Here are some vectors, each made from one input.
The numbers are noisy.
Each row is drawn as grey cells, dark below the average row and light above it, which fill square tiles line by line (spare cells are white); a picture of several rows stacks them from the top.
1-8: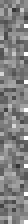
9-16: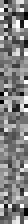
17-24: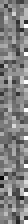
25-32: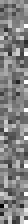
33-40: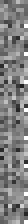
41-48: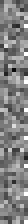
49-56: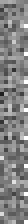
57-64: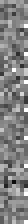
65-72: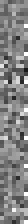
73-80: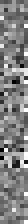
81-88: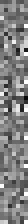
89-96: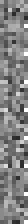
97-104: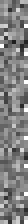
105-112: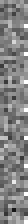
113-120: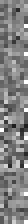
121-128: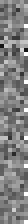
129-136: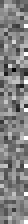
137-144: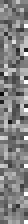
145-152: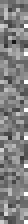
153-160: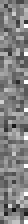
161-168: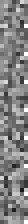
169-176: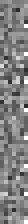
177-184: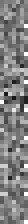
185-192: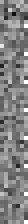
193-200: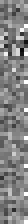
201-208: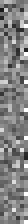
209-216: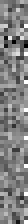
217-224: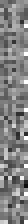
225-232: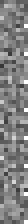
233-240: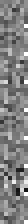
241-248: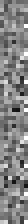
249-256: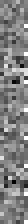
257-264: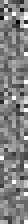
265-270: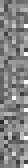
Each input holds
either a point on an 11-point circle, or a point on a 15-point line.
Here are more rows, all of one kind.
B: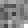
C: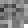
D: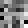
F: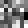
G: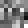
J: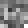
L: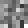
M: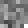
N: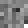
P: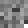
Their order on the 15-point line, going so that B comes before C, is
B, C, D, N, P, G, F, M, J, L.
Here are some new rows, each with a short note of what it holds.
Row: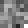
a point on an 11-point circle
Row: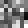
a point on a 15-point line
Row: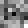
a point on a 15-point line
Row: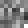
a point on a 15-point line
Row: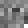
a point on a 15-point line
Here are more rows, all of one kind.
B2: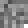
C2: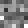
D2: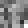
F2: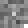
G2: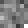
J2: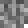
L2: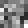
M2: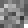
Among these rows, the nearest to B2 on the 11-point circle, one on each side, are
F2 and J2.
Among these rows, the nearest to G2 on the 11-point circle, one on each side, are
C2 and M2.
